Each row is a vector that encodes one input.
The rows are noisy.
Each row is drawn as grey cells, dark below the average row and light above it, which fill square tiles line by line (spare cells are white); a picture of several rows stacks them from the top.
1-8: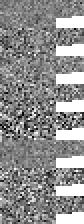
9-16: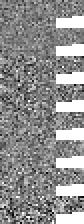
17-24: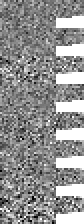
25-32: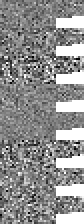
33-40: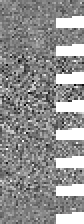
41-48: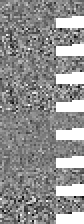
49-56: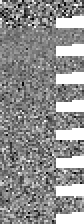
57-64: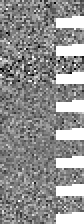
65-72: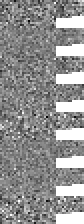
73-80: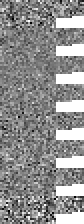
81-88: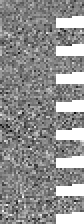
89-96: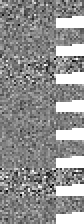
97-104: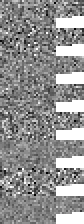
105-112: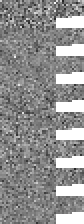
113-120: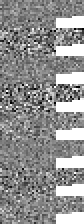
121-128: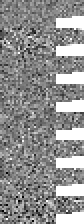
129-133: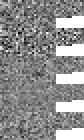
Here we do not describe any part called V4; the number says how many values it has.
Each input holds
a list of up to two items, each one of 5 labels and a value of V4.
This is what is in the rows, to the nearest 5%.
All of them are lists of up to two items, each one of 5 labels and a value of V4: about 5% are empty, 40% hold one and 55% two.
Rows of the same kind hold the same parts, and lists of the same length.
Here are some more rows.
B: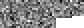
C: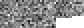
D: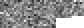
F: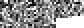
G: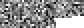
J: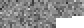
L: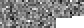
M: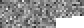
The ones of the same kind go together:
B, F, L
C, D, J, M
G

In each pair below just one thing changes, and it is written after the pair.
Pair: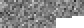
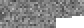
the label in item 1 of the list
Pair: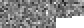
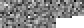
the label in item 2 of the list
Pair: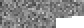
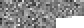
the value of V4 in item 2 of the list
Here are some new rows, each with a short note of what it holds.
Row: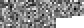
the empty list
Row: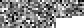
the empty list
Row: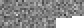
a list of one item
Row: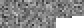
a list of one item
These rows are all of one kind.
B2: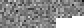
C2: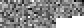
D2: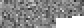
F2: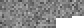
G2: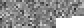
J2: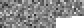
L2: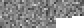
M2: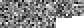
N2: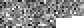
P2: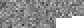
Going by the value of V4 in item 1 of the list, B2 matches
C2 and F2.
